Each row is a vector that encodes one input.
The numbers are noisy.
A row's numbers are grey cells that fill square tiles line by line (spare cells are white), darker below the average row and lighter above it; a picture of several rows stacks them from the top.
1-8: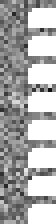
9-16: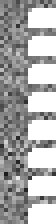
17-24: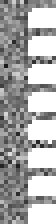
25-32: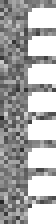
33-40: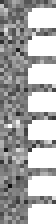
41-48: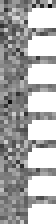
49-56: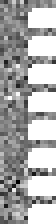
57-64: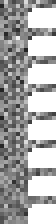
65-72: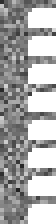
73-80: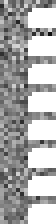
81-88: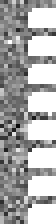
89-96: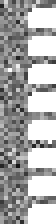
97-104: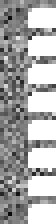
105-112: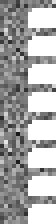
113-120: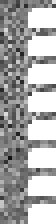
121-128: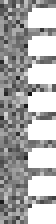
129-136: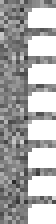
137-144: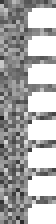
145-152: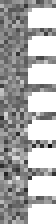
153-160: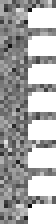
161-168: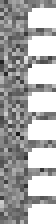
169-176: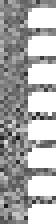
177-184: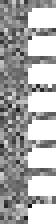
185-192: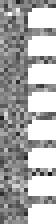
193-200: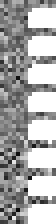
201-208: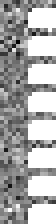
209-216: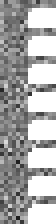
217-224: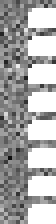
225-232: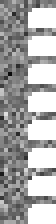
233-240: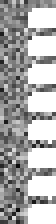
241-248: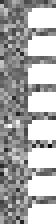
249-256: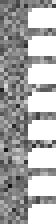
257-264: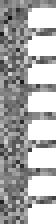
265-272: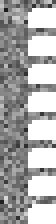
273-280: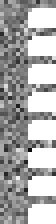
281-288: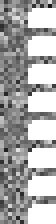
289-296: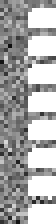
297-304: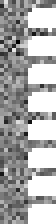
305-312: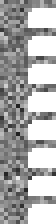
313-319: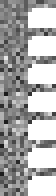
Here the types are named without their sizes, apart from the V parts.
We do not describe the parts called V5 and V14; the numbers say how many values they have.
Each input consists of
either a point on a line, or a true/false value and a value of V5, or a value of V14.
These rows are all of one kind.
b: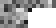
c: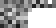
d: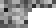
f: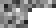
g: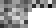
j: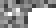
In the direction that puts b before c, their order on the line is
j, f, b, d, g, c.
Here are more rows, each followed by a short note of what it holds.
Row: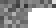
a value of V14
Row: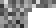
a true/false value and a value of V5
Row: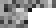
a point on a line
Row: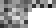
a point on a line
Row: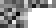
a point on a line
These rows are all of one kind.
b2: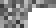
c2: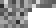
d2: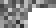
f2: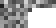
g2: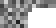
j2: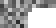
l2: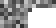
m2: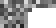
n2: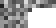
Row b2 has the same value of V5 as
d2, g2 and j2.
